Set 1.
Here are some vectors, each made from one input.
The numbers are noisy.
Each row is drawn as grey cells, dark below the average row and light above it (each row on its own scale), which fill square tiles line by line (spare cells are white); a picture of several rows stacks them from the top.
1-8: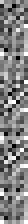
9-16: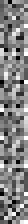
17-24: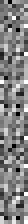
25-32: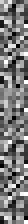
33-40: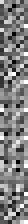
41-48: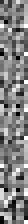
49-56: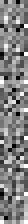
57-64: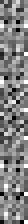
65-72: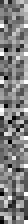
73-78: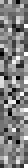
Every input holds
a point on a 13-point line.
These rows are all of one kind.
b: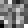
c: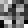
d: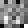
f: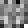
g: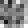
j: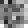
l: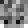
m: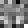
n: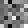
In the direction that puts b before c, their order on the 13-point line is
d, f, m, b, c, n, j, g, l.
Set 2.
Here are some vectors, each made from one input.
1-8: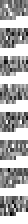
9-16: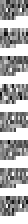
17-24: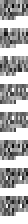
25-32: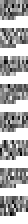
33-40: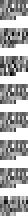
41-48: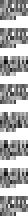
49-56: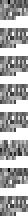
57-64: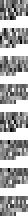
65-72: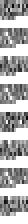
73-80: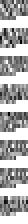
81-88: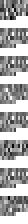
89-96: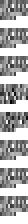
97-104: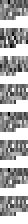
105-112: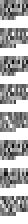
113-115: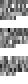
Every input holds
either a point on a 9-point circle, or a fixed value.
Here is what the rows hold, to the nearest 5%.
About 95% of them hold a point on a 9-point circle. The rest hold a fixed value.
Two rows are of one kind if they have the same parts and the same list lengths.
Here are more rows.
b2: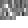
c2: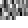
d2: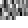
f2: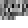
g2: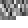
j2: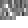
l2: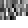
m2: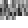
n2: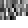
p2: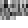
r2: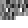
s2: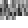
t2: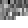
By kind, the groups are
b2, c2, d2, f2, g2, j2, m2, p2, r2, s2, t2
l2, n2

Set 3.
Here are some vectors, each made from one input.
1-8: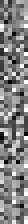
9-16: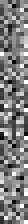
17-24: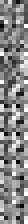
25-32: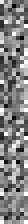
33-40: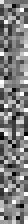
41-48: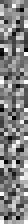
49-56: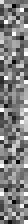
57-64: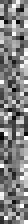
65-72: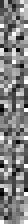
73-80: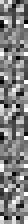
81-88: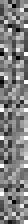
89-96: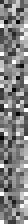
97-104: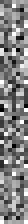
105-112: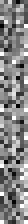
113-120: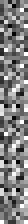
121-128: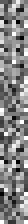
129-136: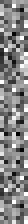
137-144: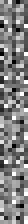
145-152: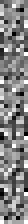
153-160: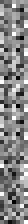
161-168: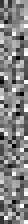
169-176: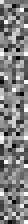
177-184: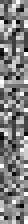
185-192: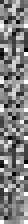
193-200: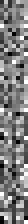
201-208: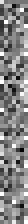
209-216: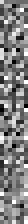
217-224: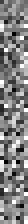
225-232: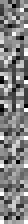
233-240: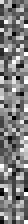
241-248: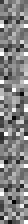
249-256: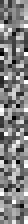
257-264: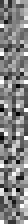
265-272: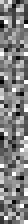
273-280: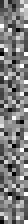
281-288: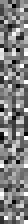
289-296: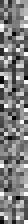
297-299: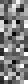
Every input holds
a point on a 12-point line.
